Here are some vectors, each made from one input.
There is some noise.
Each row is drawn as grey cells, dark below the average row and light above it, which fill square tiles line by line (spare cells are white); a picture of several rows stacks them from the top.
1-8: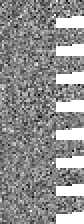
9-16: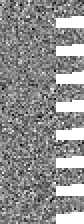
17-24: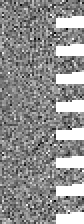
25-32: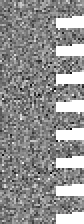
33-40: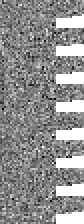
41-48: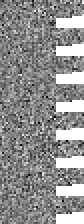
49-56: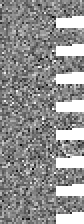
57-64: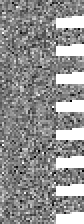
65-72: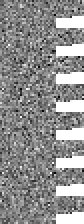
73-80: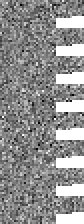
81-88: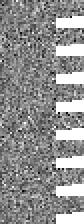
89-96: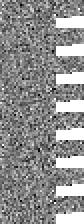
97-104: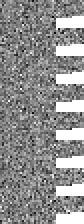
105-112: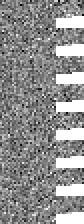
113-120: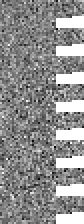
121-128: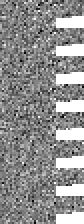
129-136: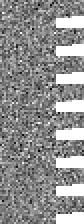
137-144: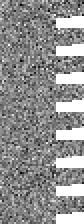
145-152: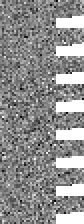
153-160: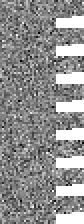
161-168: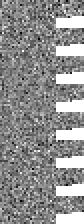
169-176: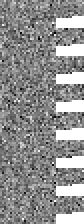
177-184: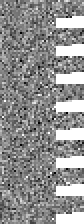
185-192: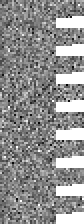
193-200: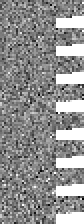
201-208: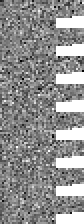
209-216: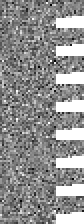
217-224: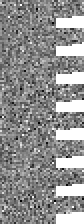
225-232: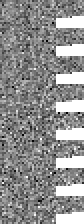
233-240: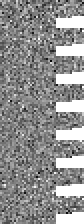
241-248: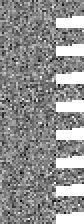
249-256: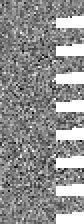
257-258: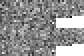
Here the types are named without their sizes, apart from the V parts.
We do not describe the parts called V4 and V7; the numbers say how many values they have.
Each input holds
a node of a tree and a value of V4, together with either a point on a circle and a true/false value, or a list of values of V7.
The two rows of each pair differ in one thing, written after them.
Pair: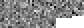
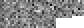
the node of the tree
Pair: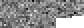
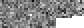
the node of the tree
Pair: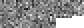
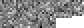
the value of V7 in item 2 of the list
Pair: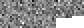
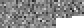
the value of V4
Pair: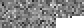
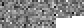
the value of V7 in item 2 of the list
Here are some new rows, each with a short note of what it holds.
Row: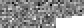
a node of a tree and a value of V4, together with the empty list
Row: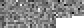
a node of a tree and a value of V4, together with a list of two items
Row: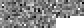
a point on a circle, a node of a tree, a true/false value and a value of V4
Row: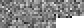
a node of a tree and a value of V4, together with a list of one item
